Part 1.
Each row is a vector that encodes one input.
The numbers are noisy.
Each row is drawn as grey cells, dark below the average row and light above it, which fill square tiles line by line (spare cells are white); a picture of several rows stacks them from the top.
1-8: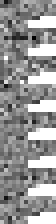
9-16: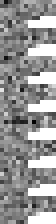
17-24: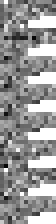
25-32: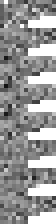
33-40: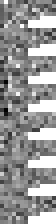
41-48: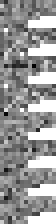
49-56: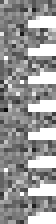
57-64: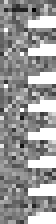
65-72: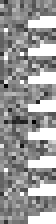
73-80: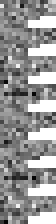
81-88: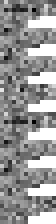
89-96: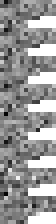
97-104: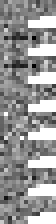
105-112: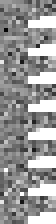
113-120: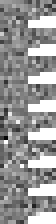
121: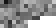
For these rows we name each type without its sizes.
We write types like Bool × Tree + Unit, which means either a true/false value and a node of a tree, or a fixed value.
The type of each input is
Tree.
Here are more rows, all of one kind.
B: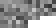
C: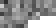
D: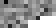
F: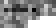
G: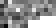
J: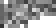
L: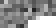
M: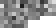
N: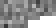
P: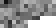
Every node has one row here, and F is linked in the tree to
L.
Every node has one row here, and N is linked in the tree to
B, C, D and G.
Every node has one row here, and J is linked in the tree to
B.
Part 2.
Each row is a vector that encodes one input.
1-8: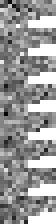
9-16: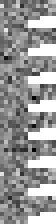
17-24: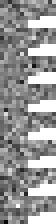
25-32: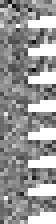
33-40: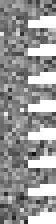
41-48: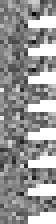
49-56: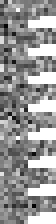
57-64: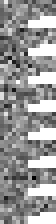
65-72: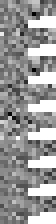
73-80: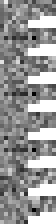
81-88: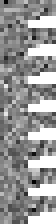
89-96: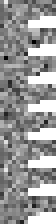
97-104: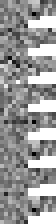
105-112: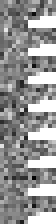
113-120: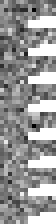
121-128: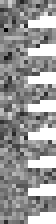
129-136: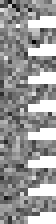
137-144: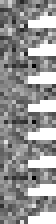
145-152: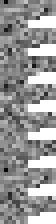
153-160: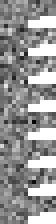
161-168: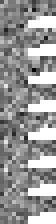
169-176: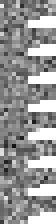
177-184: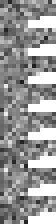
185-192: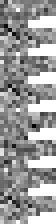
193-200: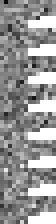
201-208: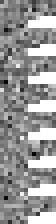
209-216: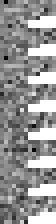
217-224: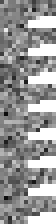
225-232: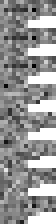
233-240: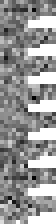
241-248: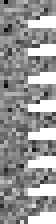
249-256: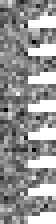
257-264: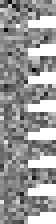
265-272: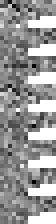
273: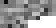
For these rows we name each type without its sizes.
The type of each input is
Tree.
